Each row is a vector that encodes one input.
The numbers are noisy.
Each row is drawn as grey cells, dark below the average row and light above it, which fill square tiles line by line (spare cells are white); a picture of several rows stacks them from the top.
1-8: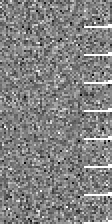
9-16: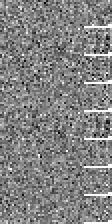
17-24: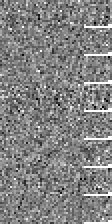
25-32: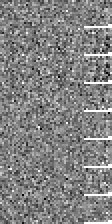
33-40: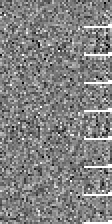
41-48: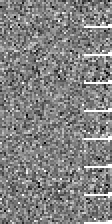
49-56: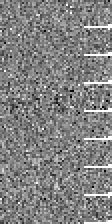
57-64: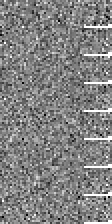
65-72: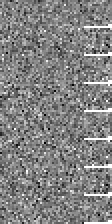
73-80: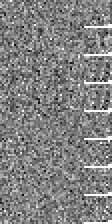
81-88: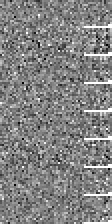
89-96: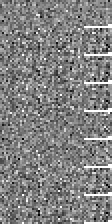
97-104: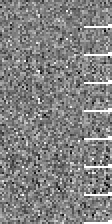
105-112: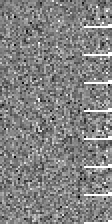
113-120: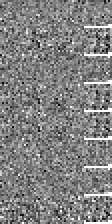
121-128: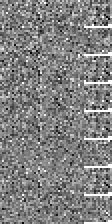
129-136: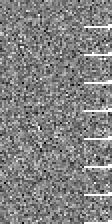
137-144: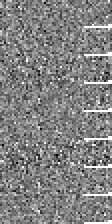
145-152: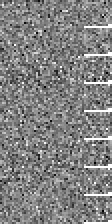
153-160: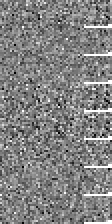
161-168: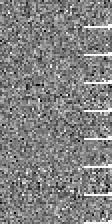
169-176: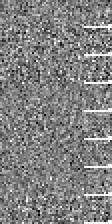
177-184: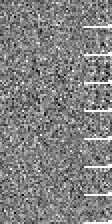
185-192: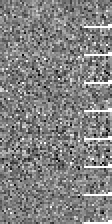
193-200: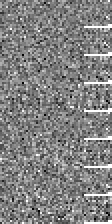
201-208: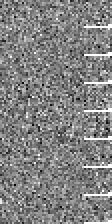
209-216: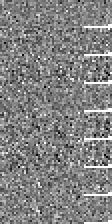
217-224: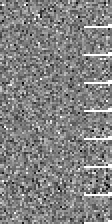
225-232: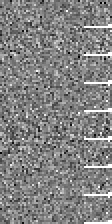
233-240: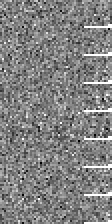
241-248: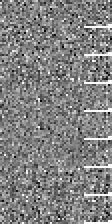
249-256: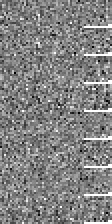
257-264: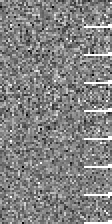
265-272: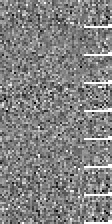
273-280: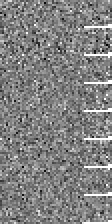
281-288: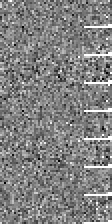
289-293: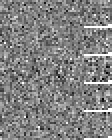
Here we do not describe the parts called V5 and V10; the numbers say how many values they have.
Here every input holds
a point on an 8-point line, a value of V5 and a value of V10, together with a list of up to two points on an 11-point line.
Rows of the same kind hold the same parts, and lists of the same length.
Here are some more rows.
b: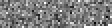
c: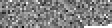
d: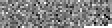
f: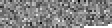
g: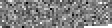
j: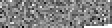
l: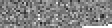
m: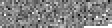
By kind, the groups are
b, d
c, g, j
f, l, m

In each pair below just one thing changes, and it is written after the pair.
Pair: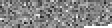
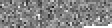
the place on the 11-point line in item 1 of the list
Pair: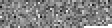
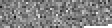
the value of V10
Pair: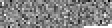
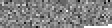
the place on the 11-point line in item 1 of the list
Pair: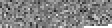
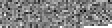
the place on the 8-point line
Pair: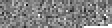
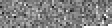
the value of V10
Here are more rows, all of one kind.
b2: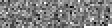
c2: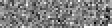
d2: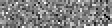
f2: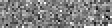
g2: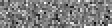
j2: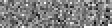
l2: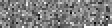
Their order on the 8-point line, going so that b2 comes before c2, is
l2, b2, d2, f2, g2, j2, c2.
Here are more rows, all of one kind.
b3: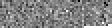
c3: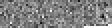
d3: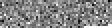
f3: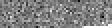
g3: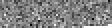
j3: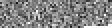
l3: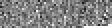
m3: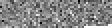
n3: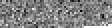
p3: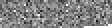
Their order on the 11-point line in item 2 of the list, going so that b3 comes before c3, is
n3, b3, f3, c3, m3, g3, d3, j3, l3, p3.
